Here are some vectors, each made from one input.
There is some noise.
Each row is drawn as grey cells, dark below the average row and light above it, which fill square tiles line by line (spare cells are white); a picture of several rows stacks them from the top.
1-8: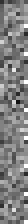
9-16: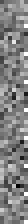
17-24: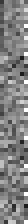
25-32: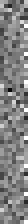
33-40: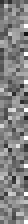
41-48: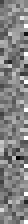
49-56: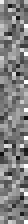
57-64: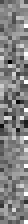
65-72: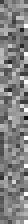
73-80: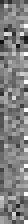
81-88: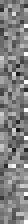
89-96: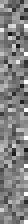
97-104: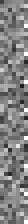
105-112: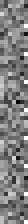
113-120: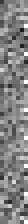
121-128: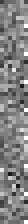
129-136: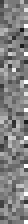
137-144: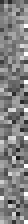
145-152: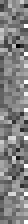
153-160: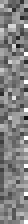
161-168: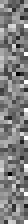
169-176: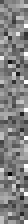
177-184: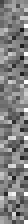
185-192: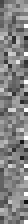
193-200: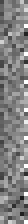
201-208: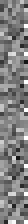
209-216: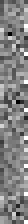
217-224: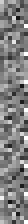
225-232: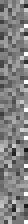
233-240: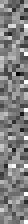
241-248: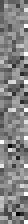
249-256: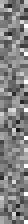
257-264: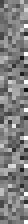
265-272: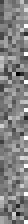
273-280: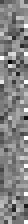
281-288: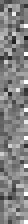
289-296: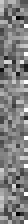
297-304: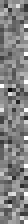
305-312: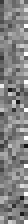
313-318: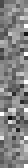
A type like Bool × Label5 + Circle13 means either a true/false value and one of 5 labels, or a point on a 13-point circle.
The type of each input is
List2(Line10) + Tree12.
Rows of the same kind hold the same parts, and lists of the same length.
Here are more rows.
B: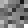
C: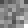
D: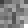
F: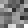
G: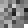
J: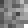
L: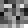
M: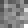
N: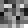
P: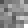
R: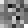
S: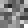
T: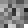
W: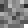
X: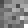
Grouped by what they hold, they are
B, F, G, R, S, T
C, D, J, M, P, X
L, N
W

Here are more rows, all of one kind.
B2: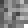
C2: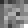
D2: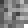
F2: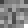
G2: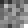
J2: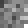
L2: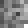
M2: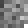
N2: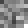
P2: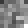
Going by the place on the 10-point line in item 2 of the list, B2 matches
C2, D2, L2 and P2.
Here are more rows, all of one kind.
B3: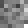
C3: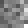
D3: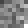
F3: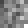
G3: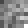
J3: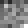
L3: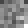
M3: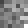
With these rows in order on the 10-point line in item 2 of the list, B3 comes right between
C3 and J3.
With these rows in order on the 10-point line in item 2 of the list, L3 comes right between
C3 and F3.
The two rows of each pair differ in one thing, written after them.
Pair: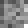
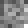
the place on the 10-point line in item 2 of the list
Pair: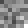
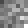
the place on the 10-point line in item 1 of the list
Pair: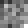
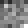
the place on the 10-point line in item 2 of the list
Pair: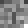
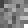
the place on the 10-point line in item 1 of the list
